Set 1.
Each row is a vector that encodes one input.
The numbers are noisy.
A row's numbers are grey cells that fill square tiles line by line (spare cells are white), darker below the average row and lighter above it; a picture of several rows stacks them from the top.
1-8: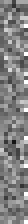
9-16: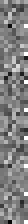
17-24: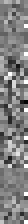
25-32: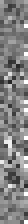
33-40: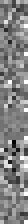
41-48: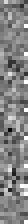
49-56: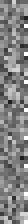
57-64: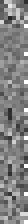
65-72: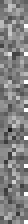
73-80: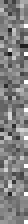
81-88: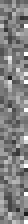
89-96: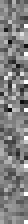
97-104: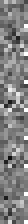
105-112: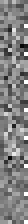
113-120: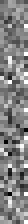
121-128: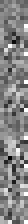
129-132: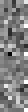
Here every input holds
a point on an 8-point line and five true/false values.
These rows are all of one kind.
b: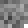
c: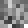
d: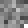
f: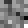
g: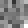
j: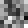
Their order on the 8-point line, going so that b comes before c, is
j, b, c, g, f, d.
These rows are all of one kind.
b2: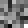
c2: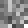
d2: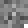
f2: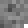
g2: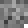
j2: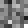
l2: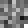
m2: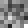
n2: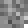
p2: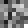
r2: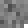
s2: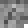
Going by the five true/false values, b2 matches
d2 and l2.
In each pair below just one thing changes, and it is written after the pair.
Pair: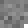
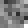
the place on the 8-point line
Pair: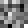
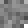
one of the five true/false values
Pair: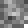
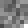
the place on the 8-point line
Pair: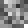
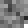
the place on the 8-point line
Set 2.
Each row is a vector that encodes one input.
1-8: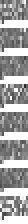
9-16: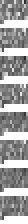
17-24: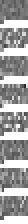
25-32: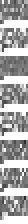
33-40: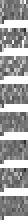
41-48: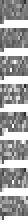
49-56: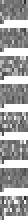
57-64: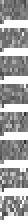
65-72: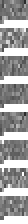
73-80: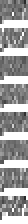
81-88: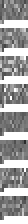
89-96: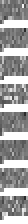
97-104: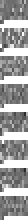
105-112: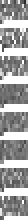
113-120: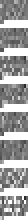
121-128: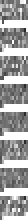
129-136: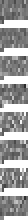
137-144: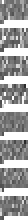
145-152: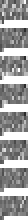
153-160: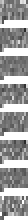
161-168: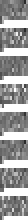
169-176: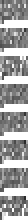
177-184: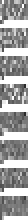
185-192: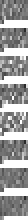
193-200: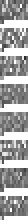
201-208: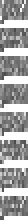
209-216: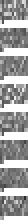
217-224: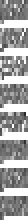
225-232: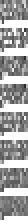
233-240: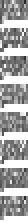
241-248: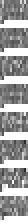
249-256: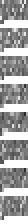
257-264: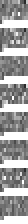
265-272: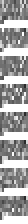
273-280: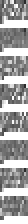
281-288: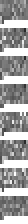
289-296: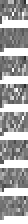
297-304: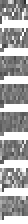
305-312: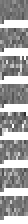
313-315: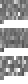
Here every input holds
one of 9 labels and four true/false values.
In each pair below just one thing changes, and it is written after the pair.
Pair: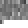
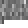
the label
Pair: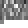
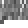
one of the four true/false values
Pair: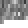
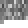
the label
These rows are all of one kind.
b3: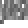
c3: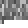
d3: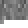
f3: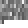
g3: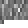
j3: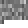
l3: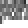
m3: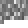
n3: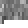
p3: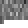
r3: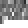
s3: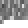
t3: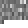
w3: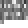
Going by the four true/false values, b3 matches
c3, g3 and n3.
